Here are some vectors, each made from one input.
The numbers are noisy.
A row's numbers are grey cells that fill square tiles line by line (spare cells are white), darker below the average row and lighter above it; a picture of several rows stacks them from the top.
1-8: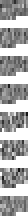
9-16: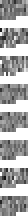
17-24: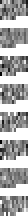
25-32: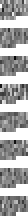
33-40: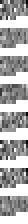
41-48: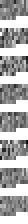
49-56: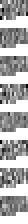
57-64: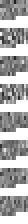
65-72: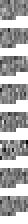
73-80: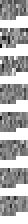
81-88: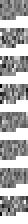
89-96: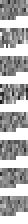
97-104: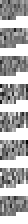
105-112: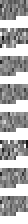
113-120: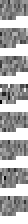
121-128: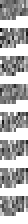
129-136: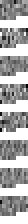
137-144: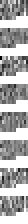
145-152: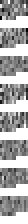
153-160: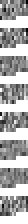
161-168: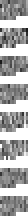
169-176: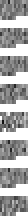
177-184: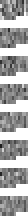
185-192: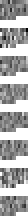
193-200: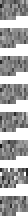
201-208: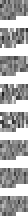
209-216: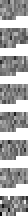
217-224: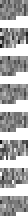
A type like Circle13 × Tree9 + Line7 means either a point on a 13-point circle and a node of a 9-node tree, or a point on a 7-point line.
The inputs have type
Circle10 × Circle10 × (Circle10 + Unit) + Label7 × Line7.
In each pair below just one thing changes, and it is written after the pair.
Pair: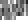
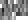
the label
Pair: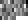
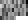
the place on the 7-point line
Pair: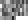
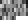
the place on the 7-point line
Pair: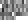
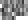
the place on the 7-point line
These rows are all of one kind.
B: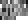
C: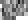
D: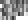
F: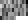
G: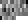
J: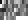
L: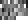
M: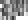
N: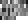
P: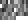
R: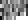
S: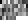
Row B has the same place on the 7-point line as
G and N.
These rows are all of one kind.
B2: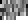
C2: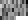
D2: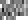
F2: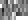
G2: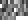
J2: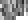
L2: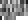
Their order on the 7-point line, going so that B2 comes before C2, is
L2, G2, B2, C2, F2, D2, J2.
